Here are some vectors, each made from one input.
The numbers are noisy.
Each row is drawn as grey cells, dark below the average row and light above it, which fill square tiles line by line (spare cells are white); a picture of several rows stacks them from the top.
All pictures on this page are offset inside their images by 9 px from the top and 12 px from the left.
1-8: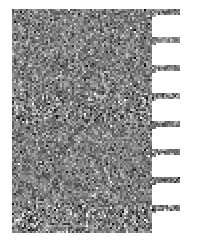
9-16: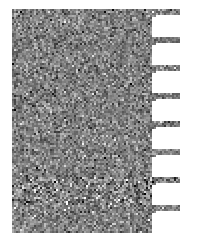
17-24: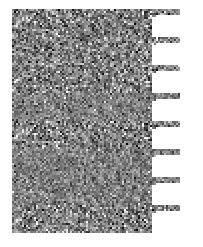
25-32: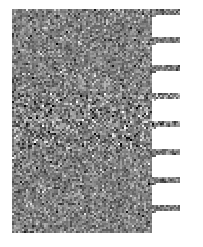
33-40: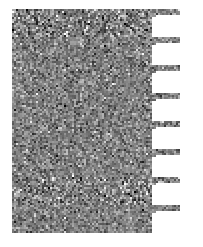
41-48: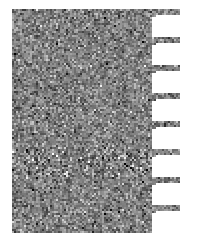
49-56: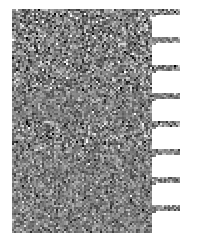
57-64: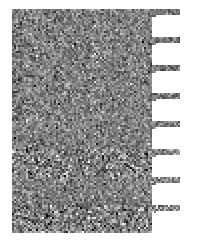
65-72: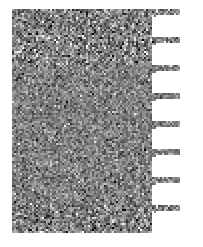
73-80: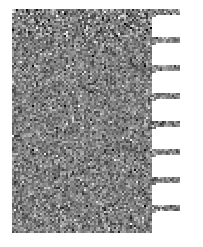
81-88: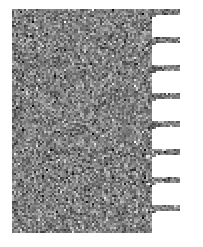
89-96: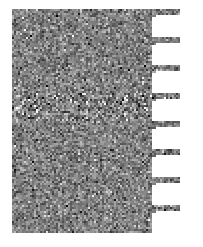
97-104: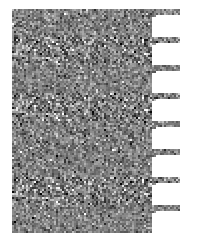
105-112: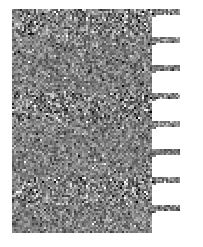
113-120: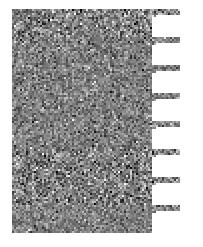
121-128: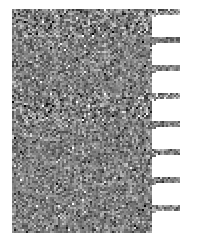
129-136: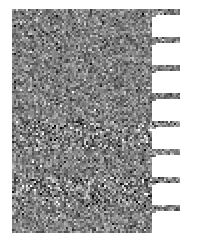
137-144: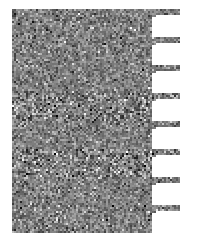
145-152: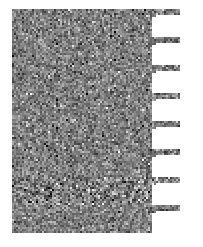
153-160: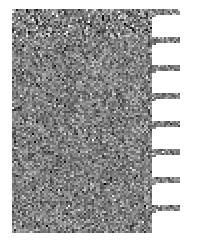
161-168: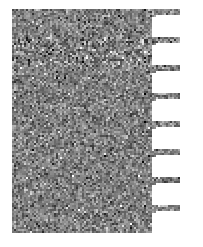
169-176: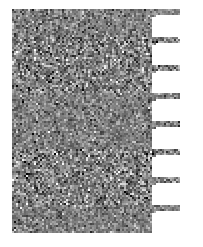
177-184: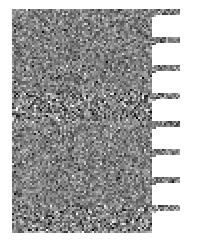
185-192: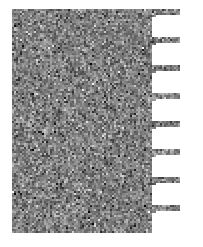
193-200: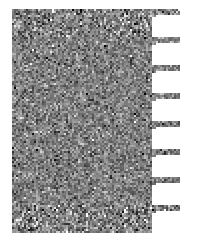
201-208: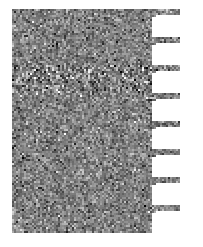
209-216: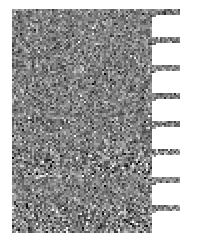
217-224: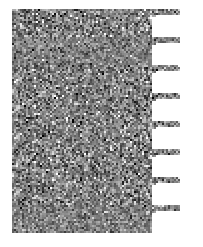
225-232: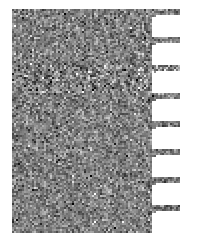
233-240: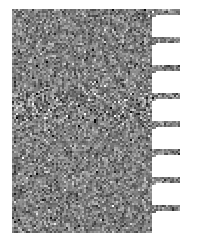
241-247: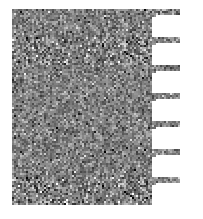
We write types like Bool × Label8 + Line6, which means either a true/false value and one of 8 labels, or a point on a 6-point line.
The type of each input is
Bool × Bool × Bool × (Tree14 + Unit) + Tree11.
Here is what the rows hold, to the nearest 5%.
About 25% of them hold a node of an 11-node tree. The rest hold three true/false values, together with either a fixed value, or a node of a 14-node tree.
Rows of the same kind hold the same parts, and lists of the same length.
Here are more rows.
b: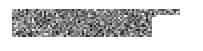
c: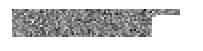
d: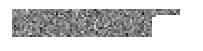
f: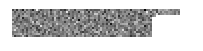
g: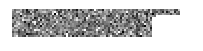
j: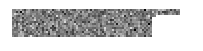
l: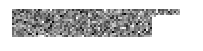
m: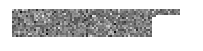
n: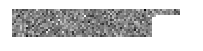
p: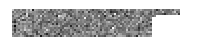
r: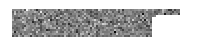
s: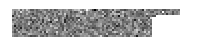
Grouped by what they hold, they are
b, g, l
c, f, j, n
d, m, p, r, s

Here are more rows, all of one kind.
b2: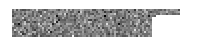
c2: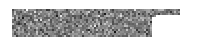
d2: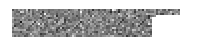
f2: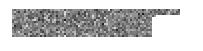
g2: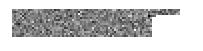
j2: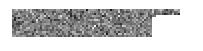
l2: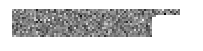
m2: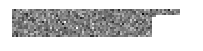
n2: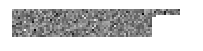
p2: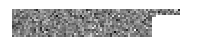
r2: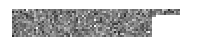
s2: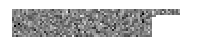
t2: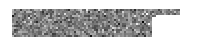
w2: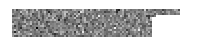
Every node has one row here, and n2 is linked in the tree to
g2, m2, p2, r2 and w2.
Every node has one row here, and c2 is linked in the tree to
m2.
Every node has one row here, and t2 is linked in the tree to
l2.
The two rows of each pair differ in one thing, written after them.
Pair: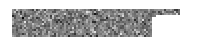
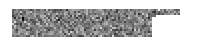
one of the three true/false values
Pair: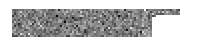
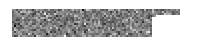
one of the three true/false values
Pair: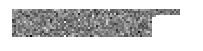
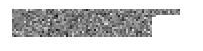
one of the three true/false values
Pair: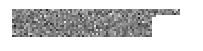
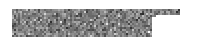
the node of the tree
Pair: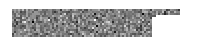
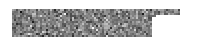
one of the three true/false values
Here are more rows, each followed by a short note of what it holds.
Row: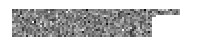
three true/false values
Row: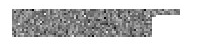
three true/false values
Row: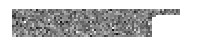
a node of a 14-node tree and three true/false values
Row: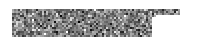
a node of an 11-node tree
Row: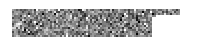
a node of an 11-node tree
